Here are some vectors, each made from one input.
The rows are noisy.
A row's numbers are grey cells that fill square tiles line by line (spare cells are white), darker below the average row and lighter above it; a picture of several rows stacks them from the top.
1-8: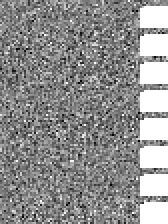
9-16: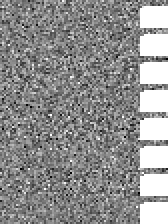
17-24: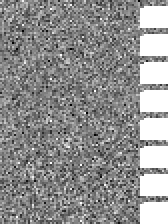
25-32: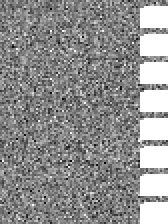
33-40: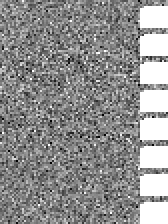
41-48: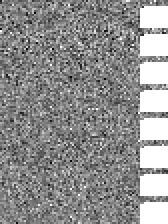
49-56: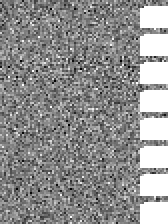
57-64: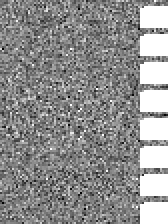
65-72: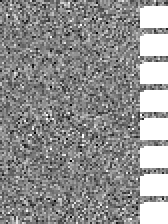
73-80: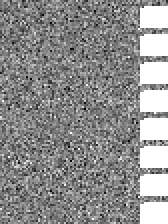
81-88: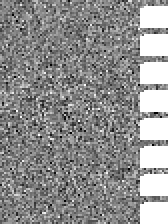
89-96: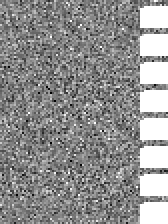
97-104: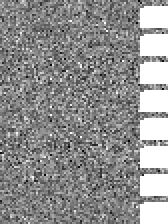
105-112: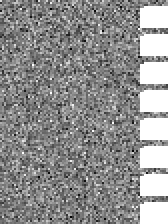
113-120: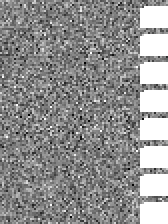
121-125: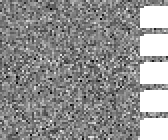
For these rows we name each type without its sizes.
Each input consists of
a point on a line, together with either a label, or five true/false values.
